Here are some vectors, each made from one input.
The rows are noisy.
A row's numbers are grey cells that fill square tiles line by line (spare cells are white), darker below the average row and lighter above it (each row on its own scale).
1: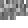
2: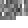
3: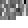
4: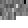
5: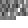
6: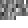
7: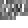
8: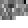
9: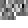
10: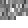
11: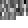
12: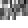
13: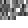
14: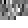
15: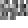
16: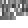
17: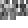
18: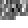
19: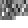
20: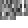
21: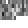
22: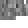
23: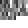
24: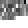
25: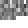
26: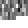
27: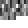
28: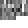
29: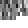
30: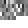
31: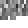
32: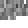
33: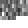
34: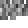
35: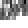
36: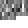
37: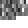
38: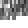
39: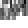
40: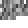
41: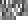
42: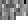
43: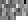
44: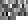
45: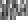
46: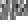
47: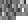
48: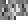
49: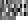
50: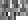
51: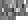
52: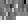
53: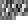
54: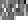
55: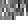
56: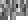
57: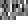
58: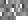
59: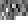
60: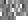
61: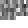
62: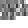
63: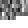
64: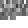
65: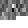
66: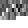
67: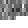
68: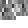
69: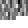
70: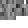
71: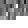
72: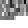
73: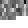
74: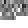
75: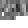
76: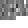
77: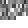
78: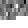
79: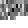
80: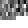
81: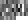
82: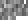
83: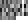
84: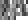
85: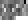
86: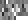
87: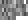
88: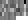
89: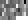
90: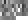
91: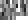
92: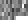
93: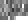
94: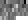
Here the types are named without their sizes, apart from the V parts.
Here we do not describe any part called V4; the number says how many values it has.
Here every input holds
a list of items, each a true/false value and a value of V4.
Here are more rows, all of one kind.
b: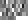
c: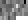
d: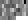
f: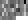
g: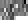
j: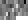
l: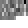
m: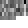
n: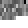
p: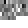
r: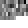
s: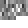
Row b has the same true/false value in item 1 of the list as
p and s.
